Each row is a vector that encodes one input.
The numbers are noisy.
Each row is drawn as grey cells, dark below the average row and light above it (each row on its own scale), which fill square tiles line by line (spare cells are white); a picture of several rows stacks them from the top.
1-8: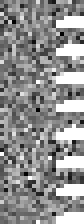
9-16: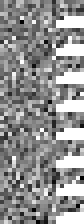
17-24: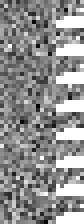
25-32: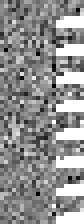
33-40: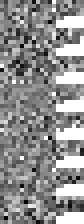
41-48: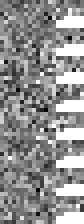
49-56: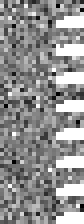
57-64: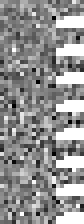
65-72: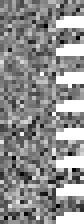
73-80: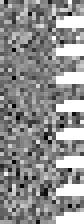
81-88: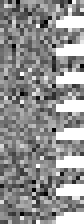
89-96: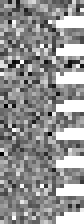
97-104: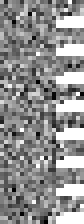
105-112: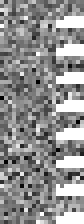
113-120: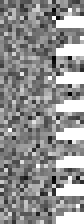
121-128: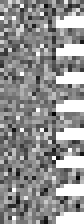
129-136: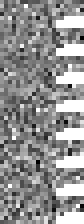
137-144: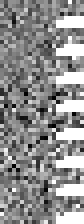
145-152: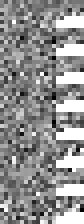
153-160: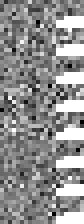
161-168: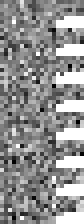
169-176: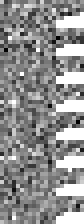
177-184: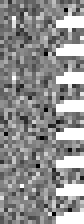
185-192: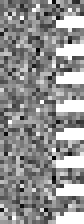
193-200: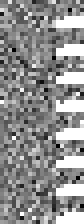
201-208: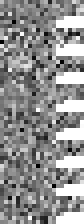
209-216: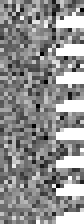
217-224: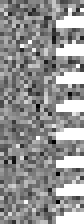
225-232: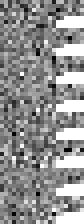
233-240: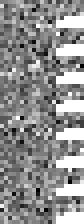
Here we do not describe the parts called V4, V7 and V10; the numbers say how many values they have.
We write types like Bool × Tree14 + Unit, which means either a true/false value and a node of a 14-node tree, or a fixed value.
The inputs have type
(Bool × Line5 × Line9 × V10 + Unit) × Line5 × Line5 × V4 × V7.
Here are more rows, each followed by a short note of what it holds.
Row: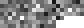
a point on each of two 5-point lines, a value of V4 and a value of V7
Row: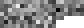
a point on each of two 5-point lines, a value of V4 and a value of V7
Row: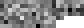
a point on each of two 5-point lines, a value of V4 and a value of V7
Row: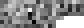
a point on each of three 5-point lines, a point on a 9-point line, a true/false value, a value of V4, a value of V7 and a value of V10
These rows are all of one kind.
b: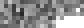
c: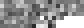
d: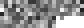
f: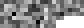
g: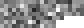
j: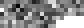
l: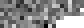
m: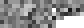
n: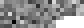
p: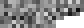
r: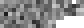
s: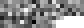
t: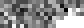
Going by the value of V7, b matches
d, j and t.
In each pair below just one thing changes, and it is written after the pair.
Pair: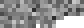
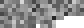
the place on the 9-point line
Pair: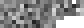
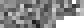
the place on the 9-point line
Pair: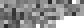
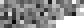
the value of V7
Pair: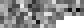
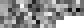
the true/false value
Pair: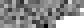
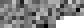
the value of V7
